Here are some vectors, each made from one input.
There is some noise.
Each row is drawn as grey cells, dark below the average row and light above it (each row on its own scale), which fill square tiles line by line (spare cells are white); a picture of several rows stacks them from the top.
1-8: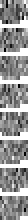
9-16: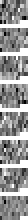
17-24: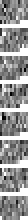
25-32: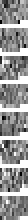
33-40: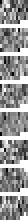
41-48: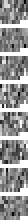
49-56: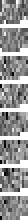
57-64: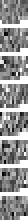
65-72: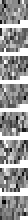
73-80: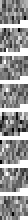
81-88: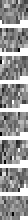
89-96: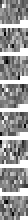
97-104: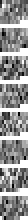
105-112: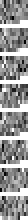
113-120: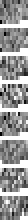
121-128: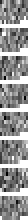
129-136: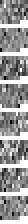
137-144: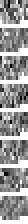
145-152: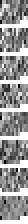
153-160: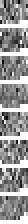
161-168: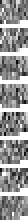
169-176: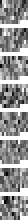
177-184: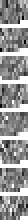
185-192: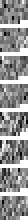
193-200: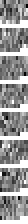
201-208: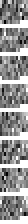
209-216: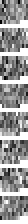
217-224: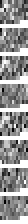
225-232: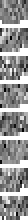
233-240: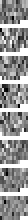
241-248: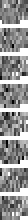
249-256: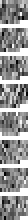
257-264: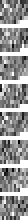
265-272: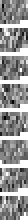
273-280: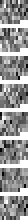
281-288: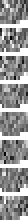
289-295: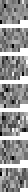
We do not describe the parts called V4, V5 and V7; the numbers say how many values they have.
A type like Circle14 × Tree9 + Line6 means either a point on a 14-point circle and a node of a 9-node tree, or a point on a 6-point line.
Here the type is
(Bool × V7 + V4 × V5) × Tree12 × Tree12 × (Tree12 + Unit).
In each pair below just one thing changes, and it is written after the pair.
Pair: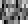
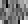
the node of one of the two trees
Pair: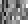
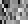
the true/false value
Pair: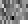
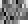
the true/false value
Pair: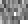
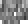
the true/false value
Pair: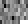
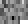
the value of V7
